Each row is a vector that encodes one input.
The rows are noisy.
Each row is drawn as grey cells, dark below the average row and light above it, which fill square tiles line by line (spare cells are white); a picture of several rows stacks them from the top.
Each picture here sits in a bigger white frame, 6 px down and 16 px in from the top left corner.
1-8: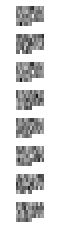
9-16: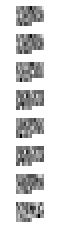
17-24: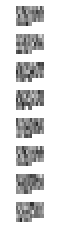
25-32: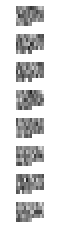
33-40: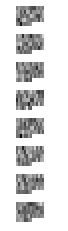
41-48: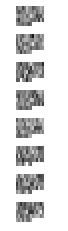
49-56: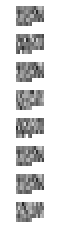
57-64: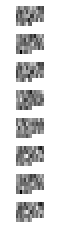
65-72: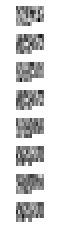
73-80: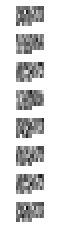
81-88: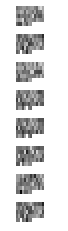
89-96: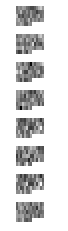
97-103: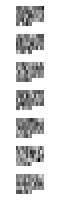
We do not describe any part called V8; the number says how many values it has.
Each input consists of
either a point on a 6-point circle, or a fixed value, or a true/false value and a value of V8.
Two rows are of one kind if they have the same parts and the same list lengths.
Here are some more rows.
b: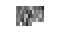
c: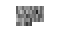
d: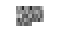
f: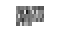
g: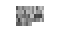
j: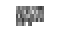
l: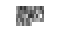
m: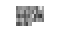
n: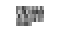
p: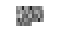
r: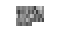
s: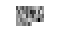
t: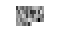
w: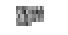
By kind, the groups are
b, f, j, l
c, d, g, m, n, p, r, w
s, t

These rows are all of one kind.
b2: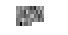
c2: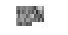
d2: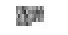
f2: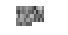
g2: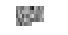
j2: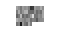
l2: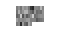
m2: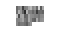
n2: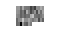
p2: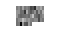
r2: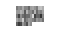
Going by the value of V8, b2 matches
n2 and p2.
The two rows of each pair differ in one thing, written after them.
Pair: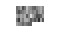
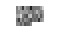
the value of V8
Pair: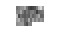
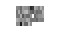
the value of V8
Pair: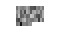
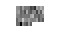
the true/false value
